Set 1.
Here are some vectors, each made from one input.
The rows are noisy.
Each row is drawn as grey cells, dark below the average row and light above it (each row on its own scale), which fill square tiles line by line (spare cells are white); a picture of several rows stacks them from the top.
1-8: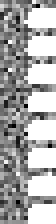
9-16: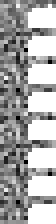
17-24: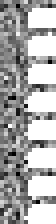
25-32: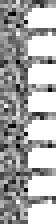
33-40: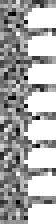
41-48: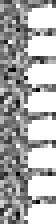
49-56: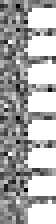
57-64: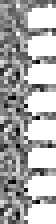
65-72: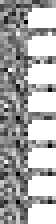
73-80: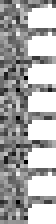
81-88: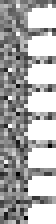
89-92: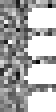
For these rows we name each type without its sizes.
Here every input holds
a point on a circle.
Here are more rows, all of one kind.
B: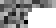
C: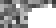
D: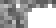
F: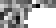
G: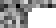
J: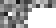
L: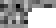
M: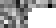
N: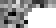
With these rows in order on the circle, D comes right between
C and N.
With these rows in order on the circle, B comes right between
L and N.
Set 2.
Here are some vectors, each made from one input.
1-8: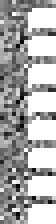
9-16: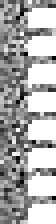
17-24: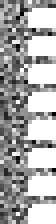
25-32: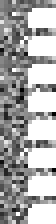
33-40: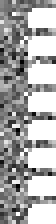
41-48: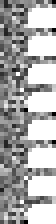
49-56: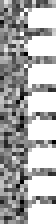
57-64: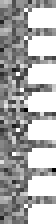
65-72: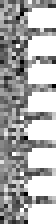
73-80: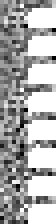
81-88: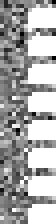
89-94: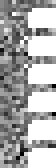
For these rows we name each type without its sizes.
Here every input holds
a point on a circle.
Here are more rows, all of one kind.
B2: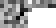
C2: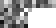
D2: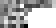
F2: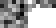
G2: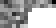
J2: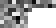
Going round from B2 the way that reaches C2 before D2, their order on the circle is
B2, F2, G2, C2, D2, J2.
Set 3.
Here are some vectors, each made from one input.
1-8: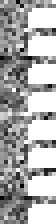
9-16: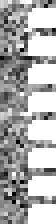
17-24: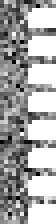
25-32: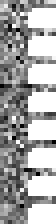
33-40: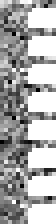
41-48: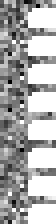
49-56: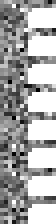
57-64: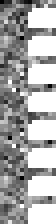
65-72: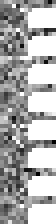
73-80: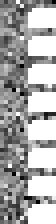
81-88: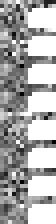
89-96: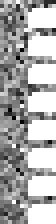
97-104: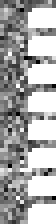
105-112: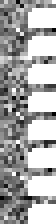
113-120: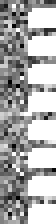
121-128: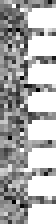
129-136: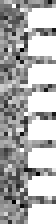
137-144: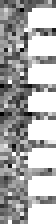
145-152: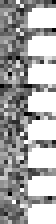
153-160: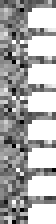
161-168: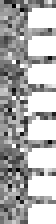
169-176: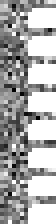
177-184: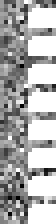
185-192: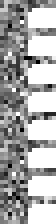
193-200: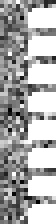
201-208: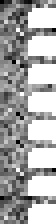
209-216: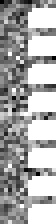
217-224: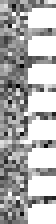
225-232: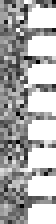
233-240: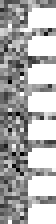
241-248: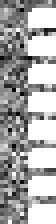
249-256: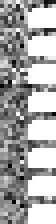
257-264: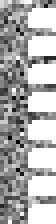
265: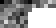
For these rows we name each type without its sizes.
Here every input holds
four true/false values.
